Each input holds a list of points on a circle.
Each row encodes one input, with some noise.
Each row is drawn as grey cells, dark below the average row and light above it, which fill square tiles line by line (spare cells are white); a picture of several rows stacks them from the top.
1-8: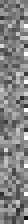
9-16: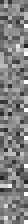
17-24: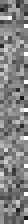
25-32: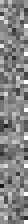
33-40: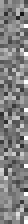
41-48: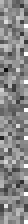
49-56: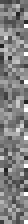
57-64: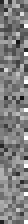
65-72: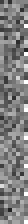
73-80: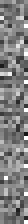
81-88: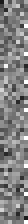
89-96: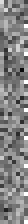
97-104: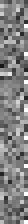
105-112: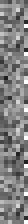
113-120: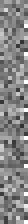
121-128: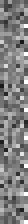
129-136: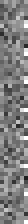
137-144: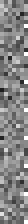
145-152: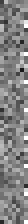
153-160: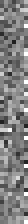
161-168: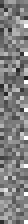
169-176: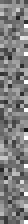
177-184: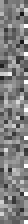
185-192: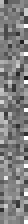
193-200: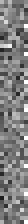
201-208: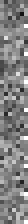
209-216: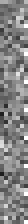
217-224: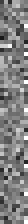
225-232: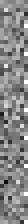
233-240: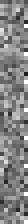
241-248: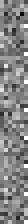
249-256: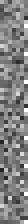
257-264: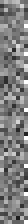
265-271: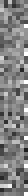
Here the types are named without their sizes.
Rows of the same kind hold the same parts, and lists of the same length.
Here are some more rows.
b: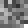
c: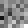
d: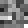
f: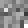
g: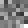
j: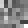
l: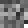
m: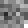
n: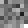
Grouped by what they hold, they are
b, f, j
c, g, m, n
d
l

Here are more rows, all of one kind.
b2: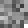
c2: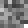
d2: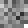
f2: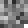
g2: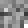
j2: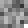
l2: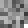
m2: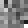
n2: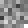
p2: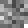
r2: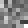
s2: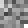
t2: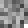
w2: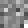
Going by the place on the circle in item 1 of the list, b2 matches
j2, l2, p2 and t2.
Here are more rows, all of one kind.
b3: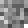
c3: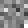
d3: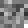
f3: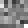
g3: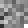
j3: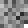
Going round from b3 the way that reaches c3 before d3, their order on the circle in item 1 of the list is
b3, f3, j3, g3, c3, d3.
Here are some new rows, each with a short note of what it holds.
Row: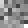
a list of two items
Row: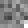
a list of three items
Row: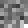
a list of three items
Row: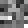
the empty list
